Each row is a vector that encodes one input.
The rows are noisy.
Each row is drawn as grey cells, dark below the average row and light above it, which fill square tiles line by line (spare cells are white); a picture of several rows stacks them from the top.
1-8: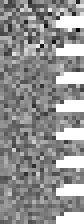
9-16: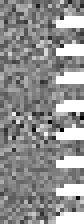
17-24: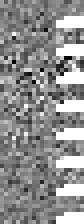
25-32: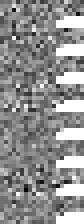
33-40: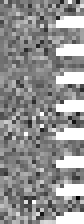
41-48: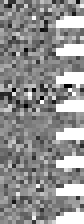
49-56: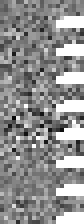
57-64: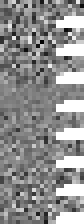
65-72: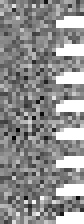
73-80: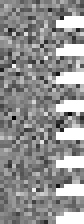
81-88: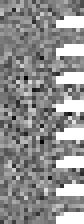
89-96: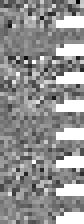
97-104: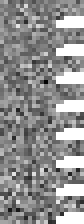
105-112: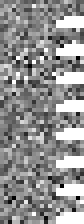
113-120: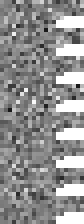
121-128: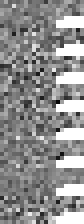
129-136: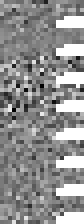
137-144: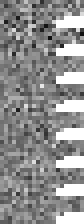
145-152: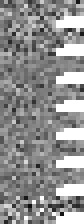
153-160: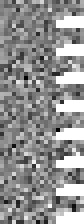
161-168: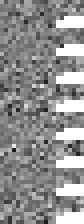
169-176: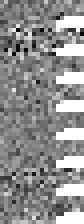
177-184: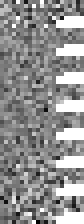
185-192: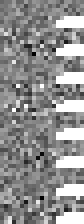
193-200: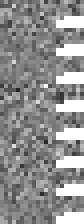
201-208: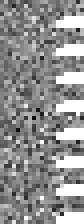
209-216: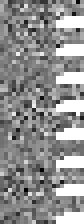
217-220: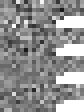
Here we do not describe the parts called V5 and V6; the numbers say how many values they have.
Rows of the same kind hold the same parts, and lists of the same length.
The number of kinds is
4.
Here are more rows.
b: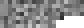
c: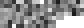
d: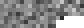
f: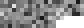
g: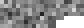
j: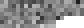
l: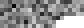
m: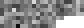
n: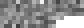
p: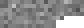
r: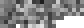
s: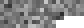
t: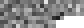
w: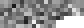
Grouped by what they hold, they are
b, l, r, s
c, g
d, f, m, n, p
j, t, w

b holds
a node of a 7-node tree and a value of V5.
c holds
four true/false values.
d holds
a node of a 9-node tree and four true/false values.
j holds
a value of V5 and a value of V6.
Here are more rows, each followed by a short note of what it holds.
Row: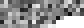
a value of V5 and a value of V6
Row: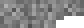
a node of a 9-node tree and four true/false values
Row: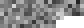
four true/false values
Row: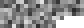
four true/false values
